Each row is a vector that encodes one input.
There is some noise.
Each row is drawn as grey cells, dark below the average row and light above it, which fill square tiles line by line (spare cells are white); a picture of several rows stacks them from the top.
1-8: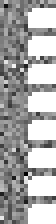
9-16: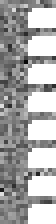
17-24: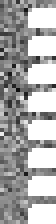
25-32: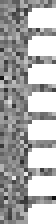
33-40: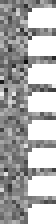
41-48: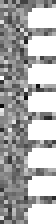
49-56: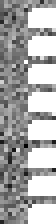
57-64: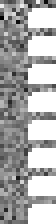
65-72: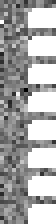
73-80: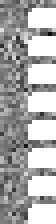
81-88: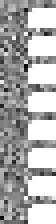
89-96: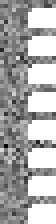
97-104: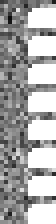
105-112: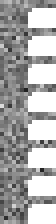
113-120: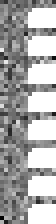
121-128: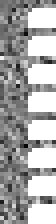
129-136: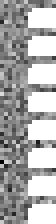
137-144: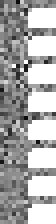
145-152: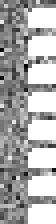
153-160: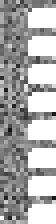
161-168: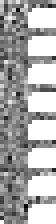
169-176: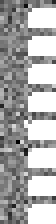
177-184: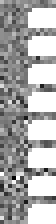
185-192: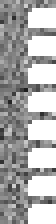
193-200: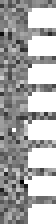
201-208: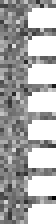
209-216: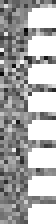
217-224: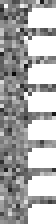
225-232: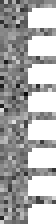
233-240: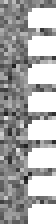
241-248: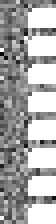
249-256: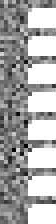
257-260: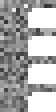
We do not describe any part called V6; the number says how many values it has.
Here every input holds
a list of up to two items, each a true/false value and a value of V6.
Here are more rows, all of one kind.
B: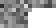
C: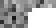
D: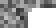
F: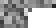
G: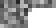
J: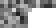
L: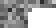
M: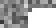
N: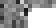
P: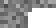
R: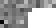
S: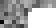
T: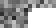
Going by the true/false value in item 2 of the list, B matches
C, M, P and T.
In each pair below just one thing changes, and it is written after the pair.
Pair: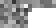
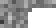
the value of V6 in item 2 of the list
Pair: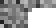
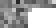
the true/false value in item 2 of the list
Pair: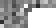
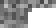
the true/false value in item 2 of the list
